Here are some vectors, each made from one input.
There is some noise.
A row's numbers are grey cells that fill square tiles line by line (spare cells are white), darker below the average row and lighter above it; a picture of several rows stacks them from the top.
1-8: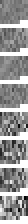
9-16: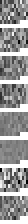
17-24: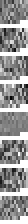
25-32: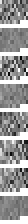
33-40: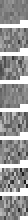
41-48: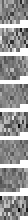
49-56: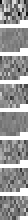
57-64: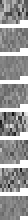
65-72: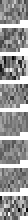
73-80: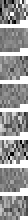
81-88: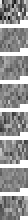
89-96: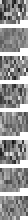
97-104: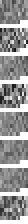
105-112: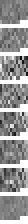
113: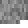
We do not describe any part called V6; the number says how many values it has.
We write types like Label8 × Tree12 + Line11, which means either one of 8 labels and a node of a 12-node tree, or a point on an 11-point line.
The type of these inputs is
(Circle8 + Unit) × Tree8 × V6.
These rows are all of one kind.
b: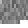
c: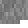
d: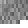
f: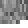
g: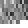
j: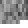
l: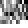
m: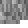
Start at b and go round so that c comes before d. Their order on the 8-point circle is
b, m, c, f, g, l, j, d.
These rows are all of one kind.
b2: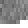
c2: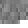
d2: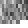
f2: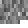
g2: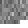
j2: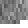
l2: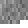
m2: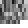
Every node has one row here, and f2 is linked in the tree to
j2 and m2.
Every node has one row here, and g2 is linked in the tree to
d2 and j2.
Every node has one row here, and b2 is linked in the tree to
c2 and j2.
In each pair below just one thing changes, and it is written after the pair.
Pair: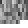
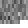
the node of the tree
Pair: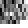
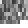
the place on the 8-point circle
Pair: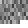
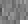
the place on the 8-point circle
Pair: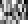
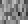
the value of V6
